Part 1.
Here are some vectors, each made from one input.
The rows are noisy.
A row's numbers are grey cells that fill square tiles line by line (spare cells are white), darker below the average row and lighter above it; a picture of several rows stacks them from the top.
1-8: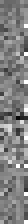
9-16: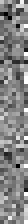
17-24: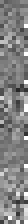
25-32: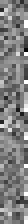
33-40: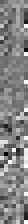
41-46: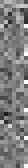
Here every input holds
either a fixed value, or a point on each of two 4-point lines and a true/false value.
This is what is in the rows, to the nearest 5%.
About 15% of them hold a fixed value. The rest hold a point on each of two 4-point lines and a true/false value.
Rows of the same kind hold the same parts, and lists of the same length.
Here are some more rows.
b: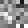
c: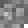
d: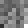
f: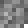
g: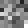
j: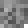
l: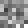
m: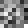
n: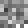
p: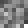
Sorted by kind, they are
b, l, n
c, d, f, g, j, m, p

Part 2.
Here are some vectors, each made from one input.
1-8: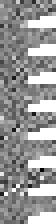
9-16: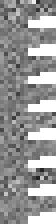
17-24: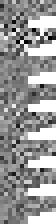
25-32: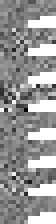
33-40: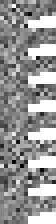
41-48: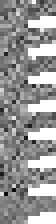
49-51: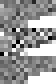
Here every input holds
either a point on a 4-point line, or a point on a 7-point line.
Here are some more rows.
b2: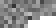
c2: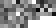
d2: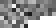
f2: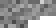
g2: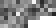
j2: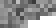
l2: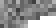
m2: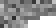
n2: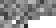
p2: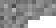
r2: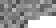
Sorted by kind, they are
b2, f2, j2, l2, m2, p2, r2
c2, d2, g2, n2

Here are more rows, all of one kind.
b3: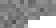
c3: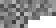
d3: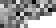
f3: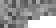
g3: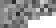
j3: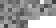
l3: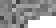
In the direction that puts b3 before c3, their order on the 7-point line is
f3, g3, j3, l3, d3, b3, c3.
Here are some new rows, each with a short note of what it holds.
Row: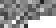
a point on a 4-point line
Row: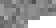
a point on a 7-point line
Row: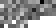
a point on a 4-point line
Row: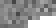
a point on a 7-point line
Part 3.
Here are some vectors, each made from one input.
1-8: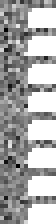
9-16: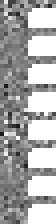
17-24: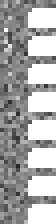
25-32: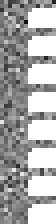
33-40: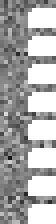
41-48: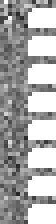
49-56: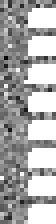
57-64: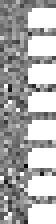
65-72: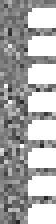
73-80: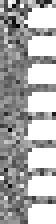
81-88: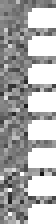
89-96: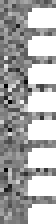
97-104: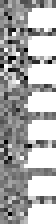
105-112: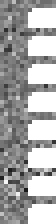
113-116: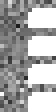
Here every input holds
either a point on an 8-point circle, or four true/false values.
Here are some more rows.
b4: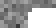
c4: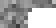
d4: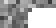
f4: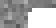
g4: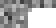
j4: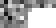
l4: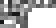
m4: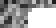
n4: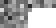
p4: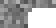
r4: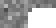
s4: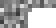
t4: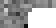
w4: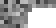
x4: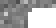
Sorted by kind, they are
b4, c4, d4, f4, m4, p4, r4, t4, w4, x4
g4, j4, l4, n4, s4

